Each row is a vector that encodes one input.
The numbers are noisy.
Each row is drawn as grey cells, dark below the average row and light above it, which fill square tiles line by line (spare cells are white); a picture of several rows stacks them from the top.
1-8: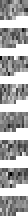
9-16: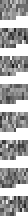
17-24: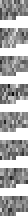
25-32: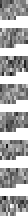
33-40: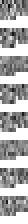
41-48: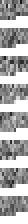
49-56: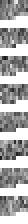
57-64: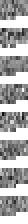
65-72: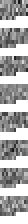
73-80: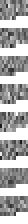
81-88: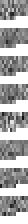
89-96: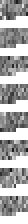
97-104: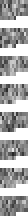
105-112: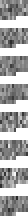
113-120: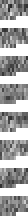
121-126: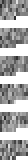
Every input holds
either a point on a 4-point line, or a point on a 5-point line, or a list of up to two points on a 6-point circle.
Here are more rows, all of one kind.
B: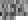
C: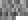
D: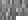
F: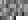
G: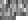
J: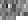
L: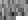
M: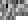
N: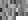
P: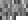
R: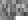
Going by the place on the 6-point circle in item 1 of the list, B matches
C, J, P and R.
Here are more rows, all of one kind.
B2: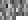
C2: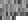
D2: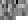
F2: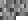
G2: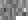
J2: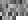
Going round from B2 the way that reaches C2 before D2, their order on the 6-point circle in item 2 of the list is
B2, G2, F2, J2, C2, D2.
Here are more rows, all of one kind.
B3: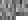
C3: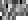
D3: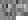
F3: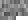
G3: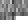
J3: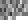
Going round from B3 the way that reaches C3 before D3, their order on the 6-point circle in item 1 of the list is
B3, C3, G3, F3, D3, J3.
